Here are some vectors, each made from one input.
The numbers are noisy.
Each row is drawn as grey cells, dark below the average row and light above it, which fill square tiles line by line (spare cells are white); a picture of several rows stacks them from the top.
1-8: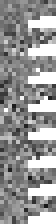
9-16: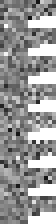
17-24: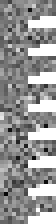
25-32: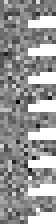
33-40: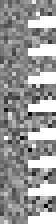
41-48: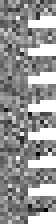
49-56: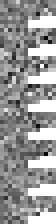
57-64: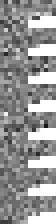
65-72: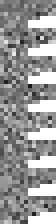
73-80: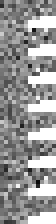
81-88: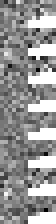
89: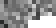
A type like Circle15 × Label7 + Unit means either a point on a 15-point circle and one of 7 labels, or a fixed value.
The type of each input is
Label5 × (Line6 + Line9).
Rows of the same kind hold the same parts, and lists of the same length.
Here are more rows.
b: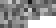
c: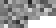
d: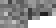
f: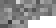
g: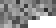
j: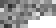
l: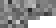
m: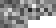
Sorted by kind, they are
b, d, f, l, m
c, g, j

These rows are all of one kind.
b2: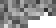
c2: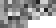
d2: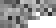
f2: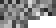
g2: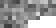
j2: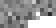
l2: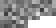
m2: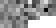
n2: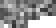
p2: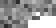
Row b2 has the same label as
d2, f2 and p2.
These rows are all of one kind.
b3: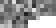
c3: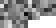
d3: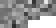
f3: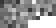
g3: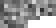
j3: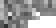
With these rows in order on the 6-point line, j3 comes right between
d3 and g3.
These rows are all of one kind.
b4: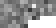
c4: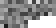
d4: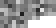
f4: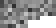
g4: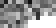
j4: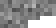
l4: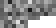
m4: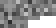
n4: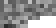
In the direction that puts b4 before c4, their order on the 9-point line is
f4, n4, m4, l4, d4, b4, j4, g4, c4.
